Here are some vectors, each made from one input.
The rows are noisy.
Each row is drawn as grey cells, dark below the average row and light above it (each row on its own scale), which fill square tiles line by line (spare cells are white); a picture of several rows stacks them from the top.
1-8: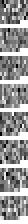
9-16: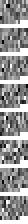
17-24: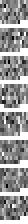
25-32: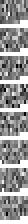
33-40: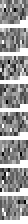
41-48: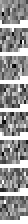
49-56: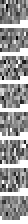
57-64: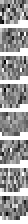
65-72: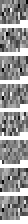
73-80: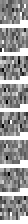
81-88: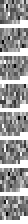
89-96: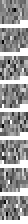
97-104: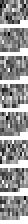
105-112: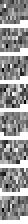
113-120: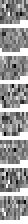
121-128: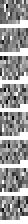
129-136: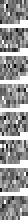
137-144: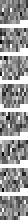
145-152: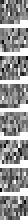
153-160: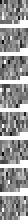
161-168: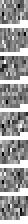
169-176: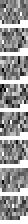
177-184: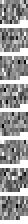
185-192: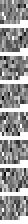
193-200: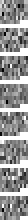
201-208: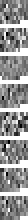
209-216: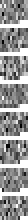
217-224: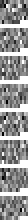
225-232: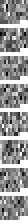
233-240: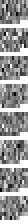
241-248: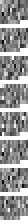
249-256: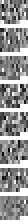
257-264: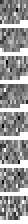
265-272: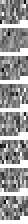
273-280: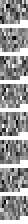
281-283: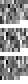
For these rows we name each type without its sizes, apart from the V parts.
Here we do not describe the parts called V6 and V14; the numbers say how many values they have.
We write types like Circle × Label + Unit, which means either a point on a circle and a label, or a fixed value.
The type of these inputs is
Line × (Line + V6) × V14.
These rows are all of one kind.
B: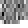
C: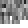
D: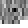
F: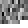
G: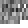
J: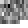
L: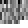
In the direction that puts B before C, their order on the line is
B, J, G, F, L, C, D.
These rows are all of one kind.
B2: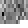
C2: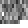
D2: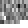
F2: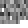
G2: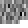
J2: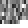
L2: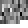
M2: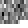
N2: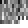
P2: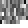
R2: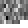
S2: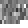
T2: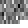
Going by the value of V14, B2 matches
M2 and T2.
